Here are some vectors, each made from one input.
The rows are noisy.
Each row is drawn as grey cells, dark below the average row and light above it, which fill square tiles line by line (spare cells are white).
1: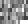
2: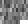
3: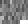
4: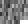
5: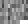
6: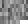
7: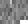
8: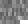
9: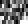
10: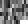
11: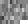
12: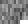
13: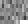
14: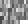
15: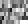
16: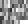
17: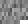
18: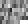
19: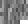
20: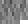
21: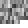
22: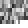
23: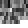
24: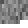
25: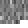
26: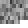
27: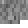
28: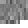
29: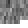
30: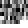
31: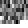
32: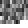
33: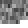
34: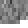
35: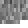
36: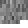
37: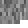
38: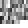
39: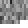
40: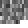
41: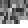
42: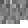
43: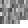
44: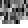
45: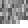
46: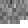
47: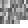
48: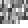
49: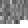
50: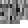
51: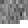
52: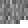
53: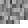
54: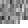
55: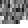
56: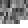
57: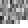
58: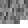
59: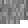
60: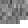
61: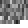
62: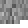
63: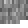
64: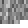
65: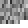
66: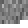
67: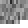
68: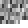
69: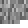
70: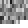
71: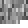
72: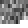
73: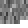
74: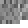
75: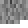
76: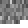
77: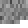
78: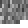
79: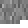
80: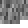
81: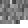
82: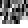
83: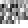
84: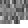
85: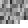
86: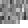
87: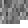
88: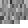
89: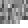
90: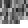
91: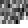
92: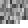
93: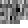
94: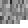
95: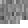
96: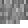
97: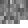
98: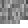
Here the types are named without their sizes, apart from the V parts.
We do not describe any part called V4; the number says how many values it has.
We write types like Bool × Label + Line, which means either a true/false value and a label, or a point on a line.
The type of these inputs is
List(Bool × V4).
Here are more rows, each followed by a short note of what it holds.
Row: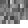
a list of one item
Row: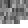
a list of two items
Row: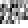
the empty list
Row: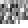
the empty list
